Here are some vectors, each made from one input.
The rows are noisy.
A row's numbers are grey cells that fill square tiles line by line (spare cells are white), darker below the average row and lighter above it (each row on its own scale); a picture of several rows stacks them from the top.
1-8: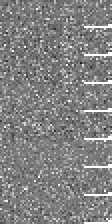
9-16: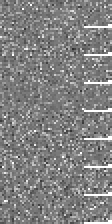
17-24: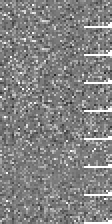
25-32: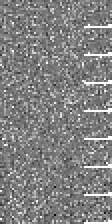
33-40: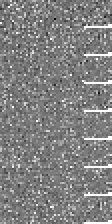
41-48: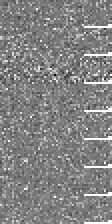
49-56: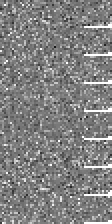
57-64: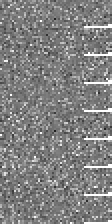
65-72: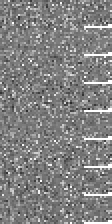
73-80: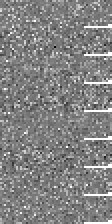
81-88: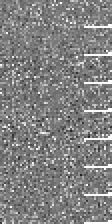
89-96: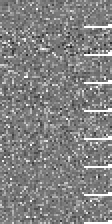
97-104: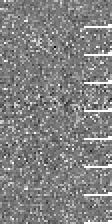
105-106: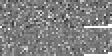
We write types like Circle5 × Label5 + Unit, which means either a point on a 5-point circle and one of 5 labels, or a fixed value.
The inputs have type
Bool × Bool × Bool + List2(Line6).
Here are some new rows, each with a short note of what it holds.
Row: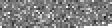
three true/false values
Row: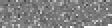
a list of two items
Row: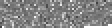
a list of one item
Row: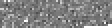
a list of one item
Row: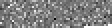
the empty list
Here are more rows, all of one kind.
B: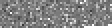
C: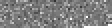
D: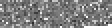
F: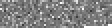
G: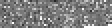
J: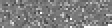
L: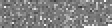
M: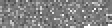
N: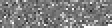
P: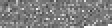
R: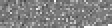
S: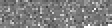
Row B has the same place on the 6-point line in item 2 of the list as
F, G and N.
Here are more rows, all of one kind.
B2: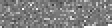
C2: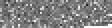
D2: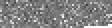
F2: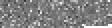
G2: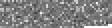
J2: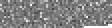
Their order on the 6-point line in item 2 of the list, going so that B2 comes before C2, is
F2, J2, G2, B2, D2, C2.
